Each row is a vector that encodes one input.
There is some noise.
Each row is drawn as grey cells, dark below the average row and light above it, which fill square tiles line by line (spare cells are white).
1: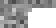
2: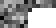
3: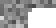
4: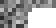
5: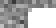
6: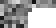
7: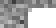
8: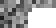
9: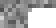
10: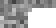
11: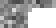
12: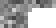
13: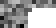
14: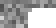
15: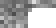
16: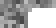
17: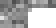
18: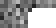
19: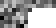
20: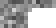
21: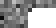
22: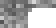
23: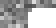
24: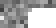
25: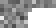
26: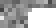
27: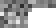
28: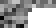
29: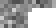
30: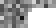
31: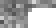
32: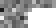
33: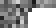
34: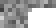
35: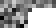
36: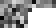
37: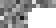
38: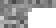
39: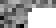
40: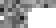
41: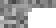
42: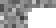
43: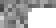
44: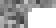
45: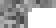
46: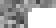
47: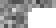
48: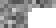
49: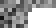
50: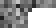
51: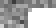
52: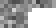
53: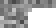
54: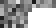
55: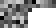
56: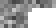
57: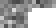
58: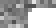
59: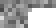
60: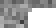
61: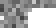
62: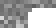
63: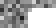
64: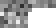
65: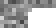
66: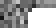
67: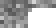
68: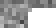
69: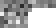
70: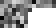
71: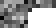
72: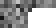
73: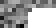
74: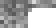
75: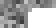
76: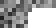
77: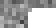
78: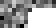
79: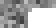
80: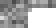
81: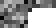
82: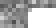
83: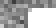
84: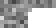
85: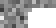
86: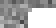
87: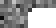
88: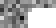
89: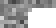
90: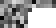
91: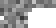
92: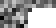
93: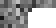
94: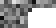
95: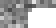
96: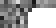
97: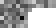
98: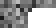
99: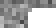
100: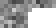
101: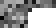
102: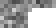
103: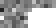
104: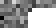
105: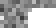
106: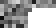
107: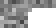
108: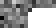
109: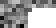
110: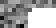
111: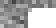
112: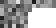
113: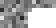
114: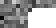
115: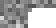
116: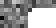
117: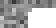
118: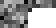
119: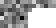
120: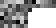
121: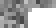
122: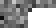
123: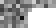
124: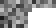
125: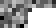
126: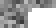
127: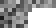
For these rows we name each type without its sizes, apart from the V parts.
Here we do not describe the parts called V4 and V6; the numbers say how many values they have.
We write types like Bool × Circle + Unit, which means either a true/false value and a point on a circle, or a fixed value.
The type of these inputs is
List(Line) + V4 × V6.
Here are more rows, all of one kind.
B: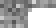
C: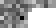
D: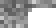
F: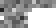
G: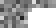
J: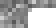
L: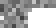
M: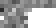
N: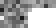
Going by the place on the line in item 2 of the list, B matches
G and L.
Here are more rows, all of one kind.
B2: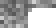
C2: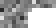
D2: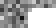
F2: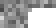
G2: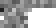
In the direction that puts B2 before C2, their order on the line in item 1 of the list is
B2, F2, G2, C2, D2.
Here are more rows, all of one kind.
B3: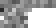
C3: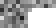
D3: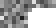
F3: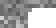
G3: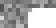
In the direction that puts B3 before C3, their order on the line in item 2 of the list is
B3, C3, G3, F3, D3.
